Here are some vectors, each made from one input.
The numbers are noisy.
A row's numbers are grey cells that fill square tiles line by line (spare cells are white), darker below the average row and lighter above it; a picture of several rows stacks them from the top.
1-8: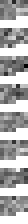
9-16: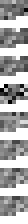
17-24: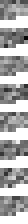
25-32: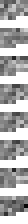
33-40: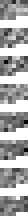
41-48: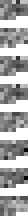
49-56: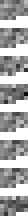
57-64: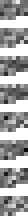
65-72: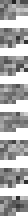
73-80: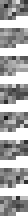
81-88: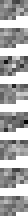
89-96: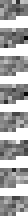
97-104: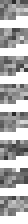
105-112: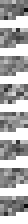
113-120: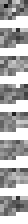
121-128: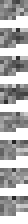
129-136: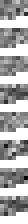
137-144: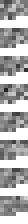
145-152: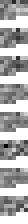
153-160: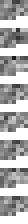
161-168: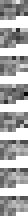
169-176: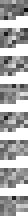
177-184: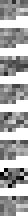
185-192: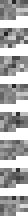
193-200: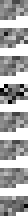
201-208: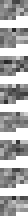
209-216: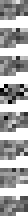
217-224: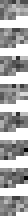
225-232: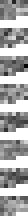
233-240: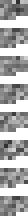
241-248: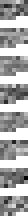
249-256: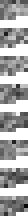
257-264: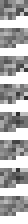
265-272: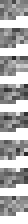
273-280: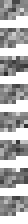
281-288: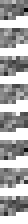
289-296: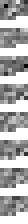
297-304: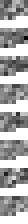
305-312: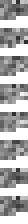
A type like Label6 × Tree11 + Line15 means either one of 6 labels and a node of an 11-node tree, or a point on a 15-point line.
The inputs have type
List2(Line7).
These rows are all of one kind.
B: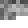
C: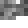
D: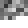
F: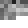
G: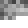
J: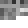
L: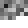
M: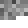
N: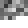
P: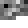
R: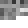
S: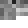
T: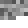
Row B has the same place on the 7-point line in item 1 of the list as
F, J, R and S.
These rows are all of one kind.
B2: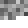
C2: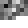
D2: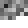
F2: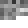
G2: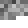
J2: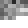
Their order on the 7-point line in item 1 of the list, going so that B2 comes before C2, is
J2, F2, G2, B2, D2, C2.
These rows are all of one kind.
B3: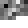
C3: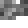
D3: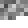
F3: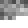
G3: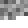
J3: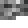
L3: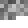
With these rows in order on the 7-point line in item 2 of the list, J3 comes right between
D3 and G3.
